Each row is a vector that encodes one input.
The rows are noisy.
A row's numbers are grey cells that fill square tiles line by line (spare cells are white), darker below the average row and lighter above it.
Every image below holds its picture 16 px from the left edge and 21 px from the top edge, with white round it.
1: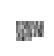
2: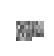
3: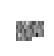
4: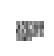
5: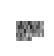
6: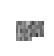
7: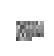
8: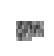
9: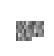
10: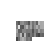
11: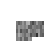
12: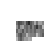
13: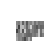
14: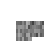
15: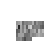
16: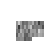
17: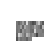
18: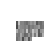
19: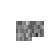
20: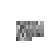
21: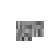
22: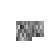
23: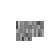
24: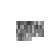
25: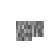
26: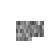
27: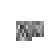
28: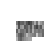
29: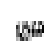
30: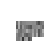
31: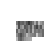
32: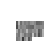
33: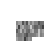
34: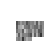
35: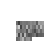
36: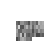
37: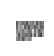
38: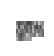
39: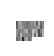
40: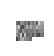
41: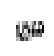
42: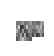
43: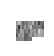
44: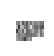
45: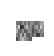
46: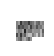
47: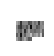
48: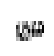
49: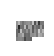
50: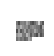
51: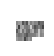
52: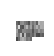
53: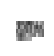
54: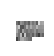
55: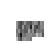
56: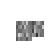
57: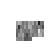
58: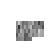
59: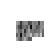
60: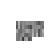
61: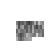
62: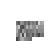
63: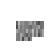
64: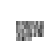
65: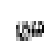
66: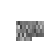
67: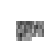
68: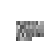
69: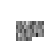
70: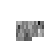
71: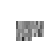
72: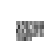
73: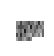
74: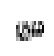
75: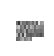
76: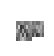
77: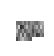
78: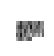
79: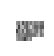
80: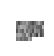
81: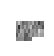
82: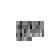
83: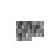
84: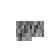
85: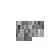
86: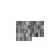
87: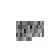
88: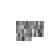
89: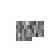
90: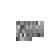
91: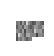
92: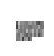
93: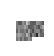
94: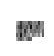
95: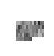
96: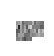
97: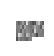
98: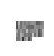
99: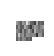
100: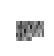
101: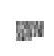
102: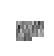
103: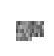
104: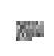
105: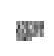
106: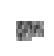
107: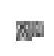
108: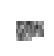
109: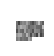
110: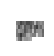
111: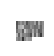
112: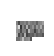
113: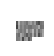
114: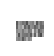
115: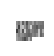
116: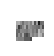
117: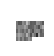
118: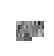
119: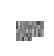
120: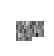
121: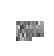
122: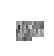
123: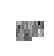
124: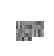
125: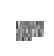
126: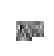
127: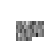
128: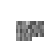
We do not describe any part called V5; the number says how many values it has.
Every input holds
either a point on a 6-point circle, a true/false value and a value of V5, or a fixed value.
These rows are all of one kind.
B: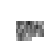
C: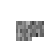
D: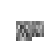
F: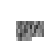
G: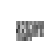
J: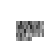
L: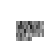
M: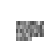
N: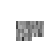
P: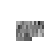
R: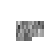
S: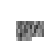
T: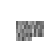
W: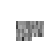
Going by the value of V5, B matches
F, J, L and S.
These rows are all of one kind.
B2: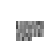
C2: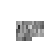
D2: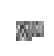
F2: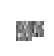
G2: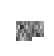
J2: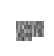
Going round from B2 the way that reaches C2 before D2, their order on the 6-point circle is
B2, J2, G2, F2, C2, D2.
